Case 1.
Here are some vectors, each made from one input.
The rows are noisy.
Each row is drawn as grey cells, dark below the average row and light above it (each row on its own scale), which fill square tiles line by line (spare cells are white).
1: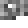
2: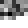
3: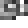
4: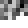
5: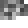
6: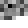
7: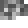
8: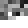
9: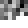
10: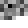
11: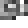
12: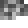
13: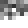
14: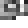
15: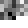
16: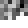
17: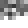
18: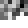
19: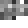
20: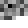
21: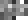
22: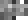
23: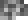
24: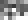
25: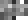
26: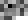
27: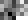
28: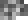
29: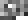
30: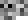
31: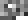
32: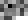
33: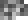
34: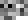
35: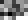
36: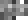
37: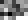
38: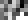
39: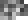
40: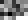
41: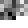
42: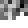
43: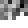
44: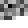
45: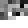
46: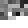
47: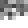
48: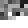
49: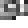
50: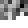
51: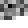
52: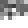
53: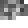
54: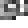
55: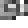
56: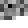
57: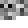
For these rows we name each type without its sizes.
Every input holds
a point on a line.
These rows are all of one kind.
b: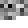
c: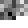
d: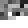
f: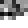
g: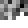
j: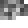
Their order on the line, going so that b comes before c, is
b, j, f, c, g, d.
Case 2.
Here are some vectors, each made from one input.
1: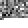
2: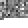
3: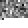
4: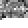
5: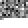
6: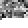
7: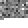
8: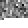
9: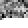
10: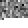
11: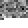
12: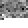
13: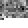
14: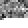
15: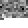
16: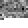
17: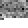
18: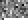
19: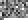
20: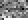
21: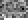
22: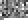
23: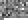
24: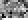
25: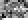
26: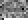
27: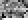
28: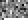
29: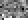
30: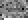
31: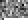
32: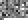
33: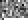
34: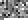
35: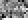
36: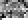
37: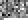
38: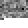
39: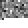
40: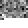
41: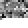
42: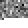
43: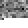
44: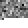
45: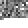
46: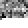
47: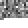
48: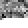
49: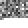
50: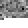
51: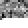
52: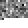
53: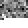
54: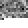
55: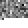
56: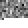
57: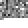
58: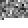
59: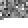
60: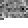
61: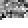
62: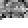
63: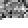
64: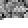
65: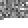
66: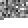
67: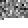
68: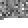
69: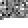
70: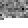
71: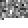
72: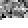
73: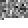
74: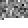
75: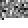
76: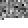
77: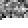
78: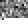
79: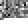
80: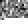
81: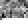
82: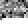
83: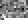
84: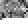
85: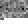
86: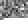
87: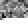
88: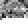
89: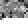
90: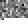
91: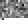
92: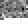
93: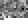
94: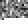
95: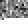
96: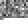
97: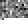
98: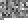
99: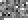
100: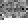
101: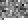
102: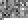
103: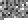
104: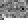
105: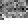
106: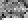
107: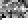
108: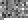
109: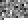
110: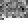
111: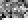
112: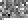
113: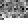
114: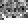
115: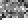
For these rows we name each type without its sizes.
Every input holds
a point on a line.
